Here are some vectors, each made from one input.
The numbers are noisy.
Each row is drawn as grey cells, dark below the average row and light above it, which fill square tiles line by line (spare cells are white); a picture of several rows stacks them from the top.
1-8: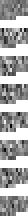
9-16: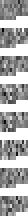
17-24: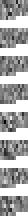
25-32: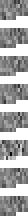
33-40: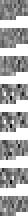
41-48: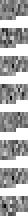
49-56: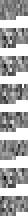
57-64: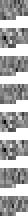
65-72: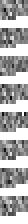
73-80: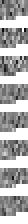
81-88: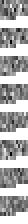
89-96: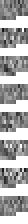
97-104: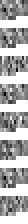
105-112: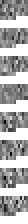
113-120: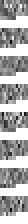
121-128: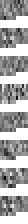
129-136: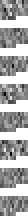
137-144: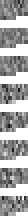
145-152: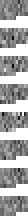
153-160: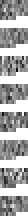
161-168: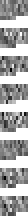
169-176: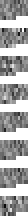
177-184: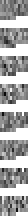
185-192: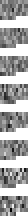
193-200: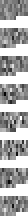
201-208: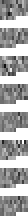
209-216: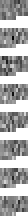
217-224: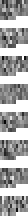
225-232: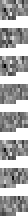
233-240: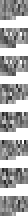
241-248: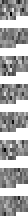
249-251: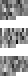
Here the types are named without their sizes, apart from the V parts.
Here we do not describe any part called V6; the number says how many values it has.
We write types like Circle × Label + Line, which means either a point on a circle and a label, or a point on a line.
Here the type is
List(Bool × V6 + Line).
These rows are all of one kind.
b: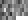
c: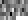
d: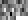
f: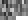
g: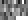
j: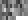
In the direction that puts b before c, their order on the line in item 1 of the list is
g, f, j, b, c, d.
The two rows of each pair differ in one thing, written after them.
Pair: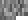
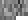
the value of V6 in item 2 of the list
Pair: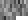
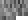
the value of V6 in item 1 of the list
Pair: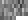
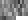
the true/false value in item 1 of the list
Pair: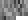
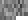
the true/false value in item 1 of the list
